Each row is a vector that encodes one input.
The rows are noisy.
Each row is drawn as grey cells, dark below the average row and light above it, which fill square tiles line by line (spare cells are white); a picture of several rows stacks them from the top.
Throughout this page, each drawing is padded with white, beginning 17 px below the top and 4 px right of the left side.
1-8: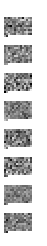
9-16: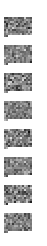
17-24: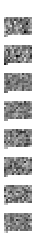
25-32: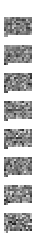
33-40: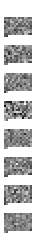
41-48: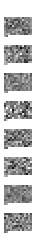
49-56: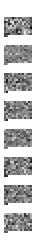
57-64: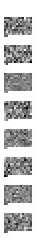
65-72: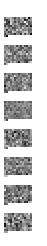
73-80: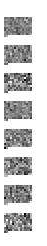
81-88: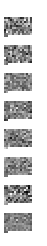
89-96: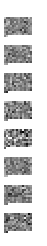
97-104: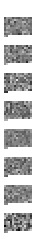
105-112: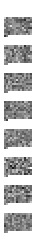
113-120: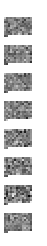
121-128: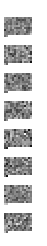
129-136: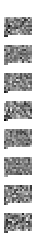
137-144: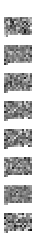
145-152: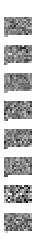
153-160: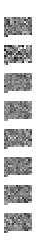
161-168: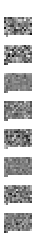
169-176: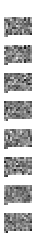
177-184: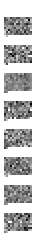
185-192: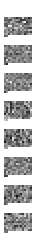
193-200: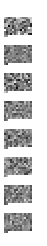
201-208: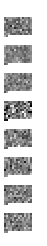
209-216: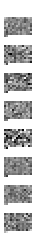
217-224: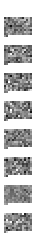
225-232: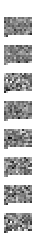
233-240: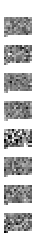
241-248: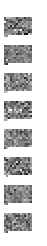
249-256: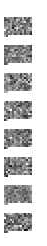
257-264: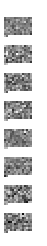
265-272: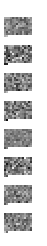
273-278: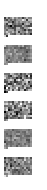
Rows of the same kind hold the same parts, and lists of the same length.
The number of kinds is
4.
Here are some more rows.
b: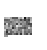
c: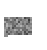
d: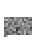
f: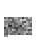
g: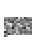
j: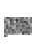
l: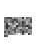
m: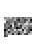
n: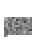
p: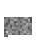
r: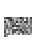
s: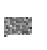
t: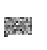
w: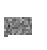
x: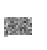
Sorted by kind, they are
b, j, n, x
c, d, f, m, s, w
g, l
p, r, t

